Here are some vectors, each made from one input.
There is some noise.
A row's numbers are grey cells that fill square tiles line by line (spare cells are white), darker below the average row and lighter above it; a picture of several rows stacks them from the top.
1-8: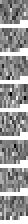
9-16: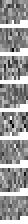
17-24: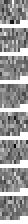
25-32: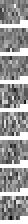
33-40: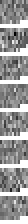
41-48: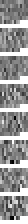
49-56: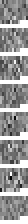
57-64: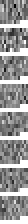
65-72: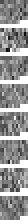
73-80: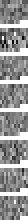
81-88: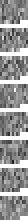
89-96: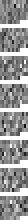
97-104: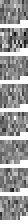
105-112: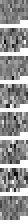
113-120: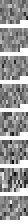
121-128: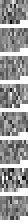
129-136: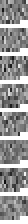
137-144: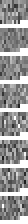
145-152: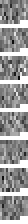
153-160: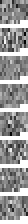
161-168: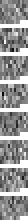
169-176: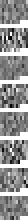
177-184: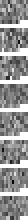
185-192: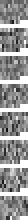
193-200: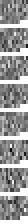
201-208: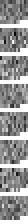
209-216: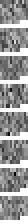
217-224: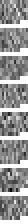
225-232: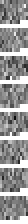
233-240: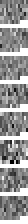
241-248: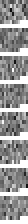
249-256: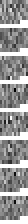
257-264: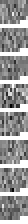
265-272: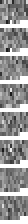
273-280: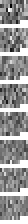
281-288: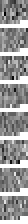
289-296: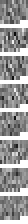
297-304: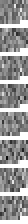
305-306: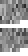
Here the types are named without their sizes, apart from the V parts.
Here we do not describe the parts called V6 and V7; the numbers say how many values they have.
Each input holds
a value of V6 and a value of V7, together with either a point on a circle and a true/false value, or a fixed value.
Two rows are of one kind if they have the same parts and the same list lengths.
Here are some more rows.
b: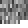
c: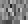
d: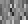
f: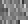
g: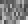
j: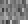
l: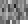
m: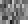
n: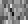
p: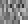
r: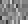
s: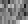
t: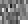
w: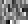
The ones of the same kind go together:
b, c, d, f, g, j, p, r, s, t, w
l, m, n

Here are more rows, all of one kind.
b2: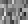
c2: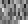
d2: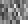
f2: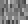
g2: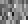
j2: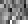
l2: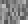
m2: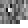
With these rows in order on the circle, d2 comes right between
j2 and m2.
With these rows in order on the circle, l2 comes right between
b2 and f2.
